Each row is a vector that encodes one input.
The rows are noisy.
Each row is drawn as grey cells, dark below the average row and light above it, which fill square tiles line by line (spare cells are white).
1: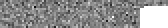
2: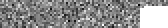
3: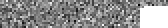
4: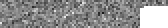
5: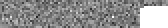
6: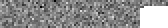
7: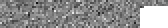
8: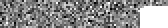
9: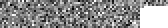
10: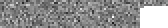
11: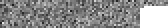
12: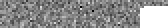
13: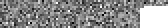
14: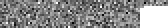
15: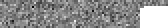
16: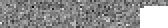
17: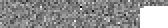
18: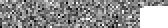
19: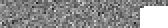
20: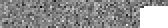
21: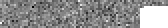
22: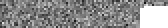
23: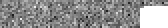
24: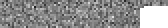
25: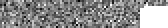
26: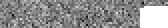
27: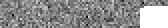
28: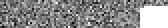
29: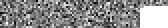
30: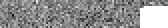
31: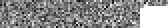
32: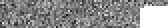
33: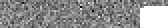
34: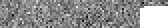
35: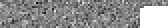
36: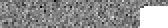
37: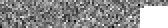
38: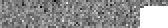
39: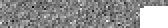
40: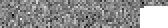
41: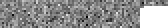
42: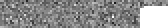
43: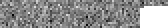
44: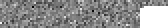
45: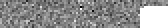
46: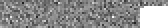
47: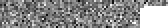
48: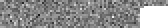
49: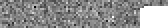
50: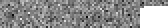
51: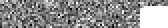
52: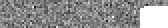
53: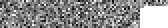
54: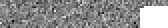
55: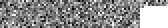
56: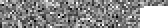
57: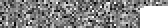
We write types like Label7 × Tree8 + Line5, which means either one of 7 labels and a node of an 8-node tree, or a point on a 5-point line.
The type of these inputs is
Circle6 + Tree7 + Unit.
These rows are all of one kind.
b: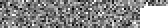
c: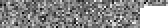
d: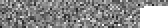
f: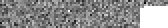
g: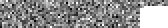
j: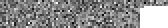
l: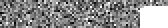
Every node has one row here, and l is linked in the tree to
j.
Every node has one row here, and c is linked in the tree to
b and f.
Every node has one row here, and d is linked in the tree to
f and g.
